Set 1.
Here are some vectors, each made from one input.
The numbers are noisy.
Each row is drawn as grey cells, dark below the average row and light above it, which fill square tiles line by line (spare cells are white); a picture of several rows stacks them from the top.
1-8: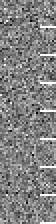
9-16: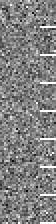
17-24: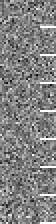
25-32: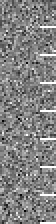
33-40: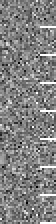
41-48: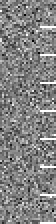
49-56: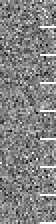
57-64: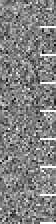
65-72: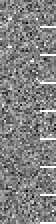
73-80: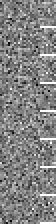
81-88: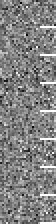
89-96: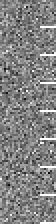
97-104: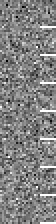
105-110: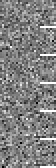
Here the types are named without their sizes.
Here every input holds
a point on a circle, together with either a point on a circle, or a node of a tree.
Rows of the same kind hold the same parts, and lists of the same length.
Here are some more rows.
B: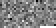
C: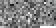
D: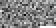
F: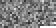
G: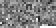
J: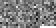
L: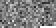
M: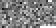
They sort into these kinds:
B, C, D, J, M
F, G, L

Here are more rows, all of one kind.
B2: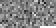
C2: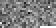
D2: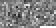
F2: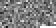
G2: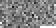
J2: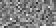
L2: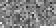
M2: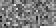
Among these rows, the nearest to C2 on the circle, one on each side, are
F2 and M2.
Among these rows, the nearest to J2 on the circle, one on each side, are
D2 and L2.
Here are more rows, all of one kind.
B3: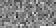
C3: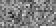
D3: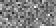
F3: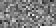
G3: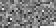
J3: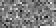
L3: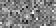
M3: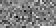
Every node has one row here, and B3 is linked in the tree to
D3 and M3.
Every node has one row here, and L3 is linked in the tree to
C3.
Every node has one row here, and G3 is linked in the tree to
D3 and J3.
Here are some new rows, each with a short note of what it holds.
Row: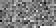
a point on a circle and a node of a tree
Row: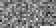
a point on a circle and a node of a tree
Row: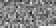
a point on a circle and a node of a tree
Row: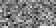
a point on each of two circles
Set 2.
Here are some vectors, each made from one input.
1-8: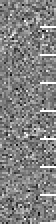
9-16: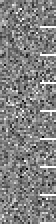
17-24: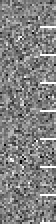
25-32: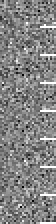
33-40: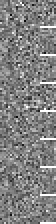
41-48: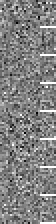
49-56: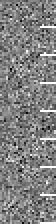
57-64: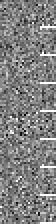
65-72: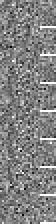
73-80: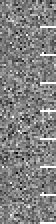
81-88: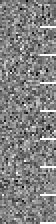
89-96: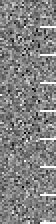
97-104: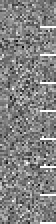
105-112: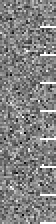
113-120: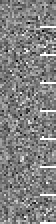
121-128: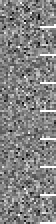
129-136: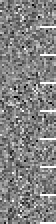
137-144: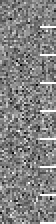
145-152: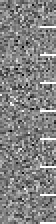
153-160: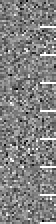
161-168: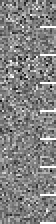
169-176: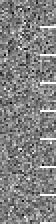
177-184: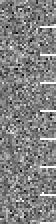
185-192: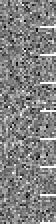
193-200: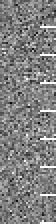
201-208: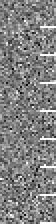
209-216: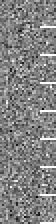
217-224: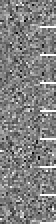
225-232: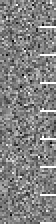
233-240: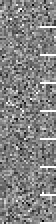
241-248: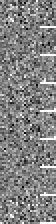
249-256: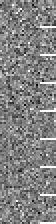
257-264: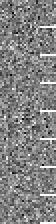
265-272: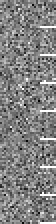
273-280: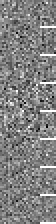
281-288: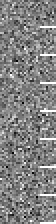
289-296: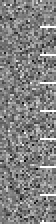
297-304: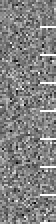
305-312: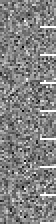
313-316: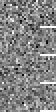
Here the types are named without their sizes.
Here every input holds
a point on a line, together with either a point on a circle, or a node of a tree.
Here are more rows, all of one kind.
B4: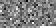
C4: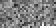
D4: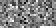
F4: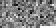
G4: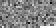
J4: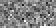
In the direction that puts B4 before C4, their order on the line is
B4, D4, J4, F4, C4, G4.
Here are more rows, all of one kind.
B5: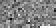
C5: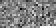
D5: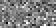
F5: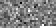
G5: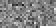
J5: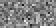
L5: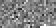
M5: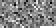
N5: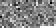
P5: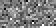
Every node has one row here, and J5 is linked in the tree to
D5 and L5.
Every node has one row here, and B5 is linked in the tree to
F5, G5 and L5.
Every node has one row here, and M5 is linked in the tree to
N5.
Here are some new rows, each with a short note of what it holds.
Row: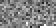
a point on a line and a node of a tree
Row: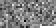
a point on a circle and a point on a line
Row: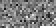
a point on a line and a node of a tree
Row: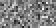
a point on a circle and a point on a line
